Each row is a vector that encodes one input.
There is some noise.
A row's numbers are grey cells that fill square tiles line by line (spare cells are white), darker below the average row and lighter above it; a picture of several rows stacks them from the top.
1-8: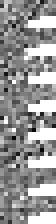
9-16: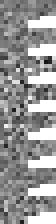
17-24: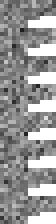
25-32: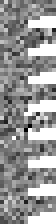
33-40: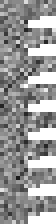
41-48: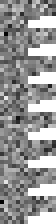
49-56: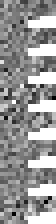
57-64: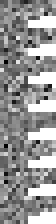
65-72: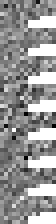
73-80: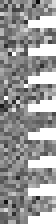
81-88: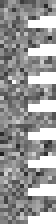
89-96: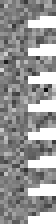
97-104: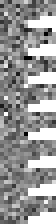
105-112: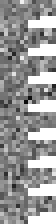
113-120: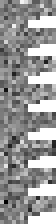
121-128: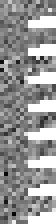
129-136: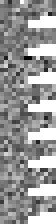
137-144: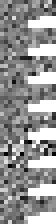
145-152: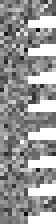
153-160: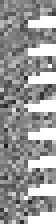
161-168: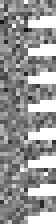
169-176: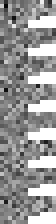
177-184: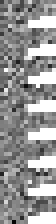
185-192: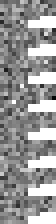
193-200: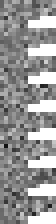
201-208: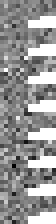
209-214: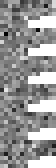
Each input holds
either a point on a 7-point line, or three true/false values, or a list of up to two points on a 6-point line.
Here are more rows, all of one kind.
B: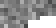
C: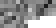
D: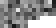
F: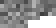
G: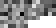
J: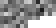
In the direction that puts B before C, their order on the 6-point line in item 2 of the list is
F, J, G, B, D, C.
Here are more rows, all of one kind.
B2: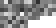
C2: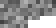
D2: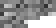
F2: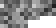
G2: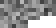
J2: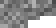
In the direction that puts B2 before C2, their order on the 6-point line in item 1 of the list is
G2, D2, B2, C2, F2, J2.
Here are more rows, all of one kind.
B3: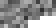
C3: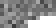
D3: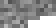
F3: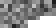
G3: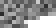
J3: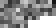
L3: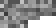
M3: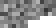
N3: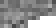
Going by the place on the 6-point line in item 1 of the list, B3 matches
J3, L3 and N3.
